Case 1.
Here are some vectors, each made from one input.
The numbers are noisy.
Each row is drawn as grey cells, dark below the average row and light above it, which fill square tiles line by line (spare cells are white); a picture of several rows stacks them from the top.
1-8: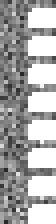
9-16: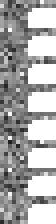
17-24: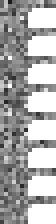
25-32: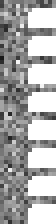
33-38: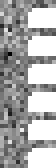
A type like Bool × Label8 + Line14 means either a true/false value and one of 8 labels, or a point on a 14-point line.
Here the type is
Circle6 × Label5.
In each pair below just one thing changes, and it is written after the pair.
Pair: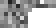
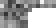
the place on the 6-point circle
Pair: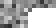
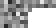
the label
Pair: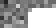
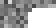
the label
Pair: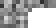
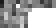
the label
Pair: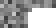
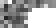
the label
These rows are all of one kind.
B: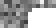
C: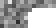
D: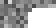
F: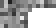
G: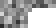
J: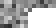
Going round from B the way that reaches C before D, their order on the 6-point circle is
B, F, J, G, C, D.
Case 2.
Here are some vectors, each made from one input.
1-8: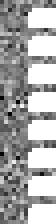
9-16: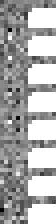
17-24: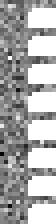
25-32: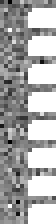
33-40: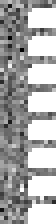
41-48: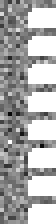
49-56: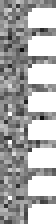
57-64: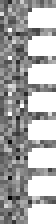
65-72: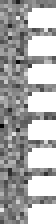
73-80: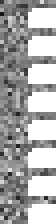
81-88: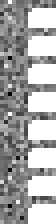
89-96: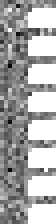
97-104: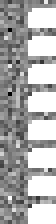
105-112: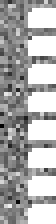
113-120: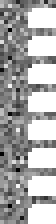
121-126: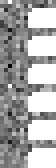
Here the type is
Label10 × Line8 × Line14.
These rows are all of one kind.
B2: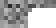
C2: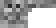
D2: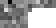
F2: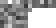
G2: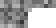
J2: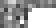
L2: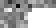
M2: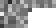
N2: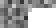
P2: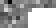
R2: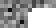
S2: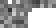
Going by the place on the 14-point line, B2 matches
C2, G2, P2 and S2.
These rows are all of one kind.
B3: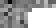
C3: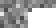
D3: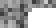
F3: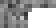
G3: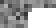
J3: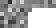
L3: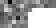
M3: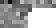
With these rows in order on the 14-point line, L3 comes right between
D3 and G3.
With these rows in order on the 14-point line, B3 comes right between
C3 and J3.
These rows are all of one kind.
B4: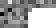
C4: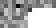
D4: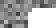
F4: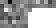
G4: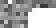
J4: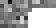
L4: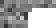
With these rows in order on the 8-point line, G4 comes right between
D4 and J4.
